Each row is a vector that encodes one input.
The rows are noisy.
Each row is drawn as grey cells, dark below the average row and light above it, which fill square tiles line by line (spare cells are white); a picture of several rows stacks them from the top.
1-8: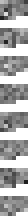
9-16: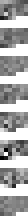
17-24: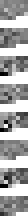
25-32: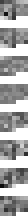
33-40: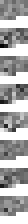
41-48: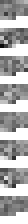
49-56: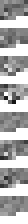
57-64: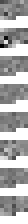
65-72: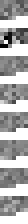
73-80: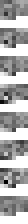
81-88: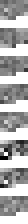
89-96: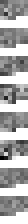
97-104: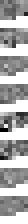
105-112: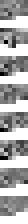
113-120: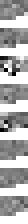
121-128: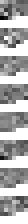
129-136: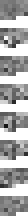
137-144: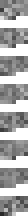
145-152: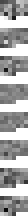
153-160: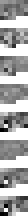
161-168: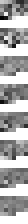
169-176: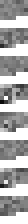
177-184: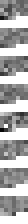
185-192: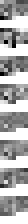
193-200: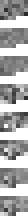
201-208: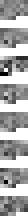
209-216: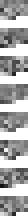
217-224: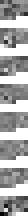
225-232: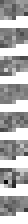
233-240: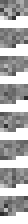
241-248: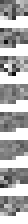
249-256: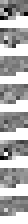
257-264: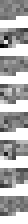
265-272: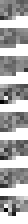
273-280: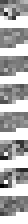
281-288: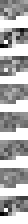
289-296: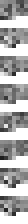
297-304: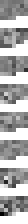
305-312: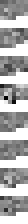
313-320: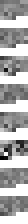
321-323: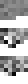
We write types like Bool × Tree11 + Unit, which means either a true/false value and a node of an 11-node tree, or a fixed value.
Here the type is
List2(Circle6).
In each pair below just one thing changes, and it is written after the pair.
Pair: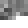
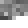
the place on the 6-point circle in item 2 of the list
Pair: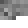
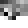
the place on the 6-point circle in item 2 of the list
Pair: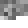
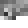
the place on the 6-point circle in item 2 of the list
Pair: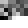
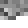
the place on the 6-point circle in item 1 of the list
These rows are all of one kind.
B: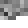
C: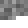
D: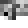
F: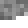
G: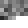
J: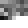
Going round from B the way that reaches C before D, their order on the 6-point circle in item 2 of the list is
B, C, D, F, J, G.
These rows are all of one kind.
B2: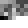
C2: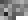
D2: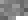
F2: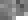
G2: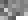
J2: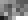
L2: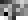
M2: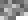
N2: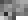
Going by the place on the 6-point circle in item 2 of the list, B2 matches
D2 and N2.
